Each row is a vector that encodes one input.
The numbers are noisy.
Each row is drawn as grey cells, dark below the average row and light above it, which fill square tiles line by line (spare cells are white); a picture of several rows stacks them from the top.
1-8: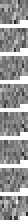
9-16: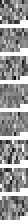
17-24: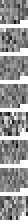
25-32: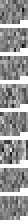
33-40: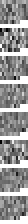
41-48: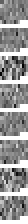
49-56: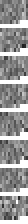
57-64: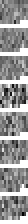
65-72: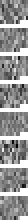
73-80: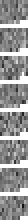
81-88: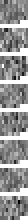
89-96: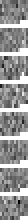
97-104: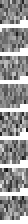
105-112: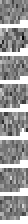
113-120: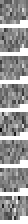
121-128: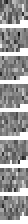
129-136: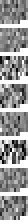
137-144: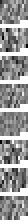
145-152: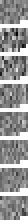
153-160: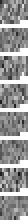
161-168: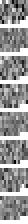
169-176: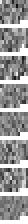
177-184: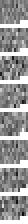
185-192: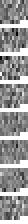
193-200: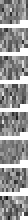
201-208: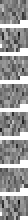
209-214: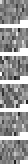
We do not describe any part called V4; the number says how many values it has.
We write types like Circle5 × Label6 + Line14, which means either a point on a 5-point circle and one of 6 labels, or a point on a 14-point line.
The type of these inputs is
Bool × Bool × Bool × (Line5 + Line6) + V4 × V4.
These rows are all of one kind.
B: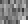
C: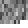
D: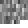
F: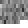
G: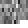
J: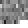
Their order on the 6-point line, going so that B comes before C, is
B, F, J, G, D, C.
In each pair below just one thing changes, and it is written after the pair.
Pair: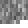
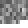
the place on the 5-point line
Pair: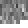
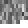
the place on the 5-point line
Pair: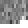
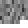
the place on the 5-point line
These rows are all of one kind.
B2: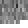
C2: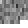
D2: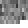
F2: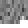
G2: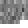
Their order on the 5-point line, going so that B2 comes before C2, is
D2, B2, C2, G2, F2.
